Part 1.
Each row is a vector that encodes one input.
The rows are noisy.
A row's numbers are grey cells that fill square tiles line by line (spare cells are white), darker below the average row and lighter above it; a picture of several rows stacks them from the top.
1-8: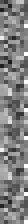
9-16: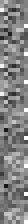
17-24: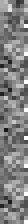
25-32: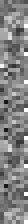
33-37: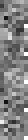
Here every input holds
a point on a 5-point circle.
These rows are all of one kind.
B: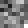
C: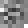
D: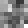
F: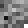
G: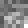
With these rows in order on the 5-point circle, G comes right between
B and C.
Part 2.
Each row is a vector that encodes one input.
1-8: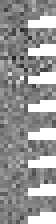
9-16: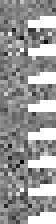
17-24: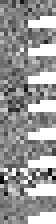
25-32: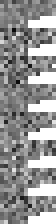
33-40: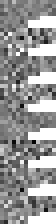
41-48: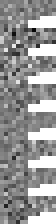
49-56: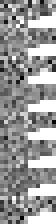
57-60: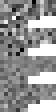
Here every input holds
either a fixed value, or a node of an 11-node tree.
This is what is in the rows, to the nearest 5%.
About 5% of them hold a fixed value. The rest hold a node of an 11-node tree.
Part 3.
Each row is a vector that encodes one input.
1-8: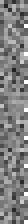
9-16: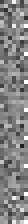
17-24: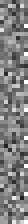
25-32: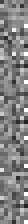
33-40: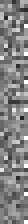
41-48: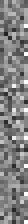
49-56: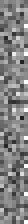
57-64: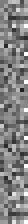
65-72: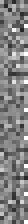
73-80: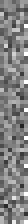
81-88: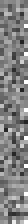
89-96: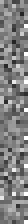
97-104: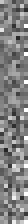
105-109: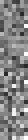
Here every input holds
a point on a 4-point line and a point on a 5-point line.
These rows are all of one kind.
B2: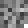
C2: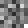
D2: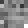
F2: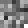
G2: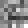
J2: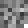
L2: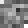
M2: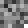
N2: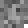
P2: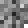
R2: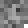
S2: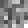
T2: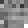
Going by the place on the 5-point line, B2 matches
C2, J2, M2 and S2.
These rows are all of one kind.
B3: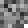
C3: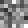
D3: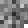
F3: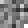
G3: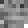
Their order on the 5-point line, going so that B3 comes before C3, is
B3, D3, F3, C3, G3.
